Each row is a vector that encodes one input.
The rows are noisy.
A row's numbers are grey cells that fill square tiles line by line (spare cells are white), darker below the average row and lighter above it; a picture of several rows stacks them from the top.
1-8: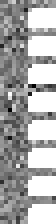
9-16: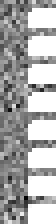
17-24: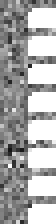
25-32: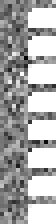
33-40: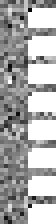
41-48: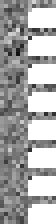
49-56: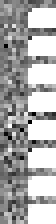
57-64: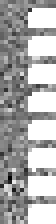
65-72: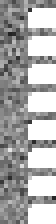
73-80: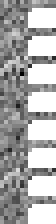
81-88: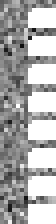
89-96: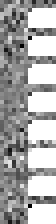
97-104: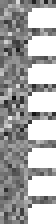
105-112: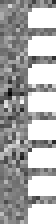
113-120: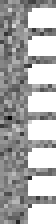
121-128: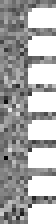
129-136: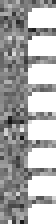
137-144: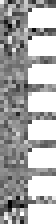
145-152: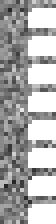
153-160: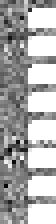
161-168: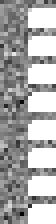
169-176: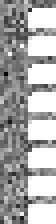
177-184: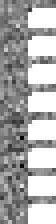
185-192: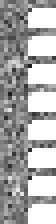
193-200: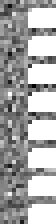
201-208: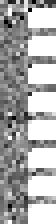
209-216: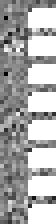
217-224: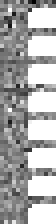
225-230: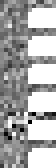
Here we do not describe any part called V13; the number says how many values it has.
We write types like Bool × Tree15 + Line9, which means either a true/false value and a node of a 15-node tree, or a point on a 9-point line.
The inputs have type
(Label6 + Line8) × V13.
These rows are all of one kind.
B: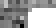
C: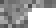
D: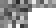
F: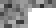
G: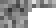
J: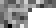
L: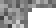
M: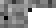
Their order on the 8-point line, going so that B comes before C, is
G, L, J, D, M, B, C, F.
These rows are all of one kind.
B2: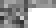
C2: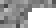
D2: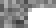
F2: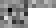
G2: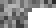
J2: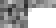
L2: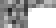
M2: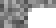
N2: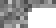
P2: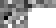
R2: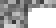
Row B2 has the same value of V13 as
D2, G2 and M2.
